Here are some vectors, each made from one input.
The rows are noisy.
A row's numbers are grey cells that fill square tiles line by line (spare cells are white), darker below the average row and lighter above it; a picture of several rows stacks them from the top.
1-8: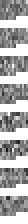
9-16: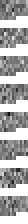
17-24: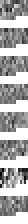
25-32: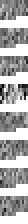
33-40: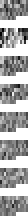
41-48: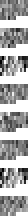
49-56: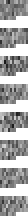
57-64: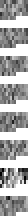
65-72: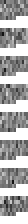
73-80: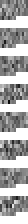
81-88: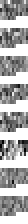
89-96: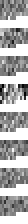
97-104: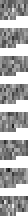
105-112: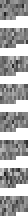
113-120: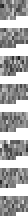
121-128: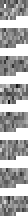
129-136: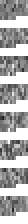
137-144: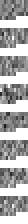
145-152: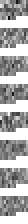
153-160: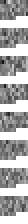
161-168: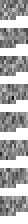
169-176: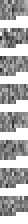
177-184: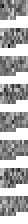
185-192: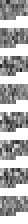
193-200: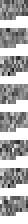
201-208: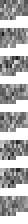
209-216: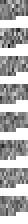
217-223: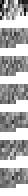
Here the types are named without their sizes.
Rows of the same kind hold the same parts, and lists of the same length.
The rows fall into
4 kinds.
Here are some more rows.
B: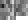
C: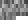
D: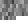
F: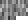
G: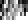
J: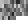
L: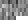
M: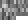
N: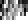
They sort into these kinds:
B
C, D, F, L, M
G, N
J

